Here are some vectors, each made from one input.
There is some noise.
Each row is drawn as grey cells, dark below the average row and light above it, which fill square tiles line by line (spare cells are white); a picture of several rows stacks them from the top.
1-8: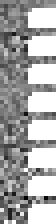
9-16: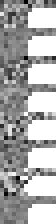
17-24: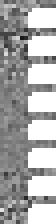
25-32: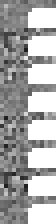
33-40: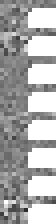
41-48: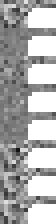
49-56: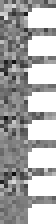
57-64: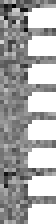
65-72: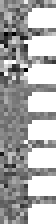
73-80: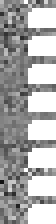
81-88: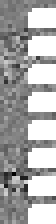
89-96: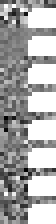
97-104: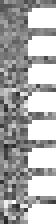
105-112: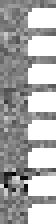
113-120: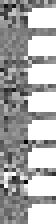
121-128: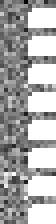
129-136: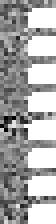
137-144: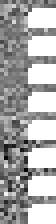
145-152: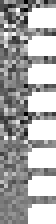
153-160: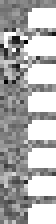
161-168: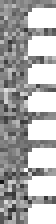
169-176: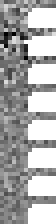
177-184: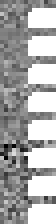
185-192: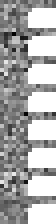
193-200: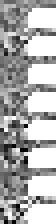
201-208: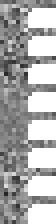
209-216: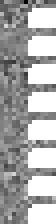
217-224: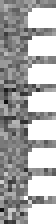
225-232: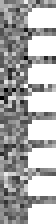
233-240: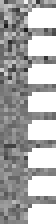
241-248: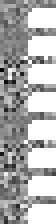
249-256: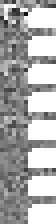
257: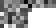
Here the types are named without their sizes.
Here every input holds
a node of a tree, together with either a label, or a node of a tree.
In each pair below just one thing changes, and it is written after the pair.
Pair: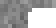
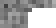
the label
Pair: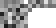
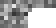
the node of the tree
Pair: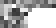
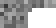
the node of the tree
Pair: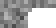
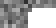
the node of the tree
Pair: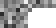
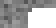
the label
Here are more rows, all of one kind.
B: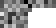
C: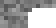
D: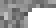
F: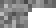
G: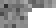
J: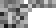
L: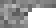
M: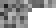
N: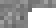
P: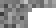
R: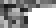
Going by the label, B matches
F, L, N and R.
